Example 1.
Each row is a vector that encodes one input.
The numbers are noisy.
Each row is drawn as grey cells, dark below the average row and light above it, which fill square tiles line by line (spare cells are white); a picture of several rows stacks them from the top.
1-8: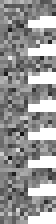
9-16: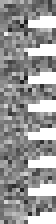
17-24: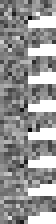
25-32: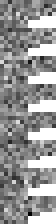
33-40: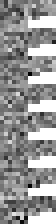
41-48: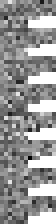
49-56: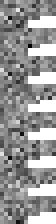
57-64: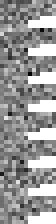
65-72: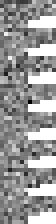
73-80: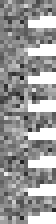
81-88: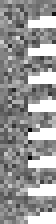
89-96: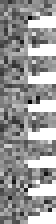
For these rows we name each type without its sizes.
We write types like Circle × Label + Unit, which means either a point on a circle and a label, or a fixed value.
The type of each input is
Bool × Bool × Bool + Circle + Unit.
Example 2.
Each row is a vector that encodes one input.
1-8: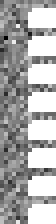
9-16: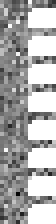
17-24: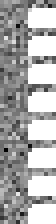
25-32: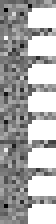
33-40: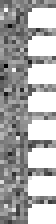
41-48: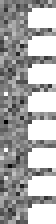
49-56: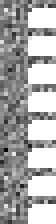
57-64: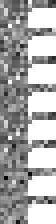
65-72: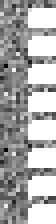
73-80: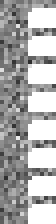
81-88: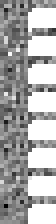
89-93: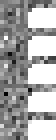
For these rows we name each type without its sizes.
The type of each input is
Bool × Label.
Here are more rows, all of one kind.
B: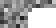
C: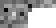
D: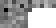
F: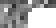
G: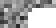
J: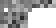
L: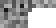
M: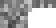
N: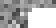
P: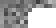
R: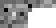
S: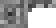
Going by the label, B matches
G and J.
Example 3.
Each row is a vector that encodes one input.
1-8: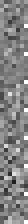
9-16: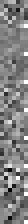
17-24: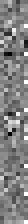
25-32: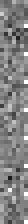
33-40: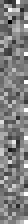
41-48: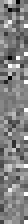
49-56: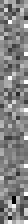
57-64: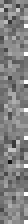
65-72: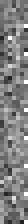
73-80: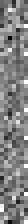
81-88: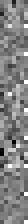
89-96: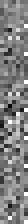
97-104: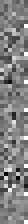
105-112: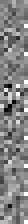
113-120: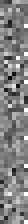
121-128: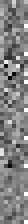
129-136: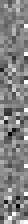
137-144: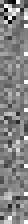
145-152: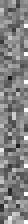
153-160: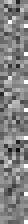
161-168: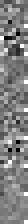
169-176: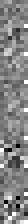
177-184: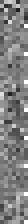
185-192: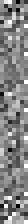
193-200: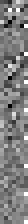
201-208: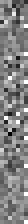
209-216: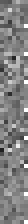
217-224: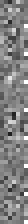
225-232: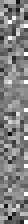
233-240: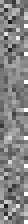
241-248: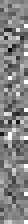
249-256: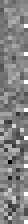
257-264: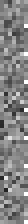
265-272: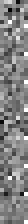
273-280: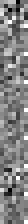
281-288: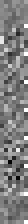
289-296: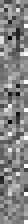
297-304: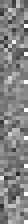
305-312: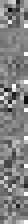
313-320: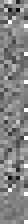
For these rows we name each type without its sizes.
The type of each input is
Bool × Bool × Bool × Line.
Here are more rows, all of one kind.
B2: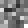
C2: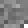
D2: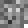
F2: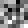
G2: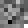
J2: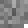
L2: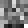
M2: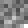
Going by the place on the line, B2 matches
C2 and G2.
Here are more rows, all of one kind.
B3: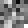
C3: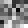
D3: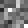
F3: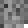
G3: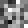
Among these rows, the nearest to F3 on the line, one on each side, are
B3 and C3.
